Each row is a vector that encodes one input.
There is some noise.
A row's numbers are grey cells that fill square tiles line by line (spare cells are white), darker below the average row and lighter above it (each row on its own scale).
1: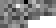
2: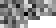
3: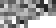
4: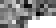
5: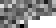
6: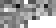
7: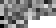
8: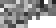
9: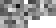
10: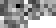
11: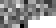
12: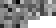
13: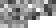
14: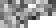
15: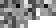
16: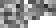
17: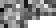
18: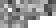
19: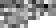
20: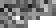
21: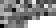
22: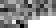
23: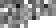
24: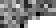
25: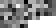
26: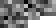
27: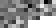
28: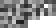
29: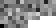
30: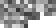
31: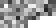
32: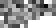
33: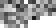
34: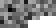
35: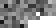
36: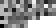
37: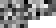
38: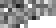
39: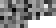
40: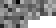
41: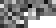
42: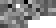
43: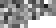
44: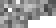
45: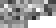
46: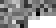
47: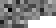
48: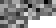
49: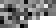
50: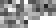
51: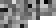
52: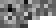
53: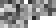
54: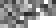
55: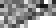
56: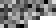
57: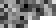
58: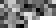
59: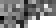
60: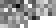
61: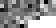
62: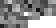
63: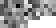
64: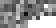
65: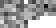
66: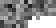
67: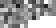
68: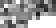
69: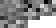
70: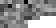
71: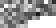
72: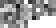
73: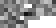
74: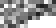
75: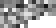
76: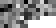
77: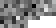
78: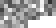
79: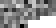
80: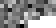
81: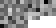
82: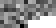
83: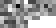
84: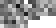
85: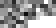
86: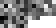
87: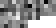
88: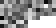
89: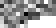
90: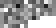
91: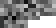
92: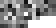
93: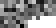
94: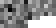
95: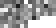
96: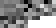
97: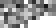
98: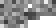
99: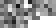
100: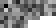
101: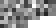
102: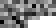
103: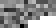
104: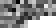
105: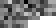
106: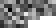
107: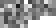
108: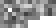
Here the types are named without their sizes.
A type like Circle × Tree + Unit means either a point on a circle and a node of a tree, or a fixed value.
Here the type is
Circle × (Circle + Unit) × (Label + Line).
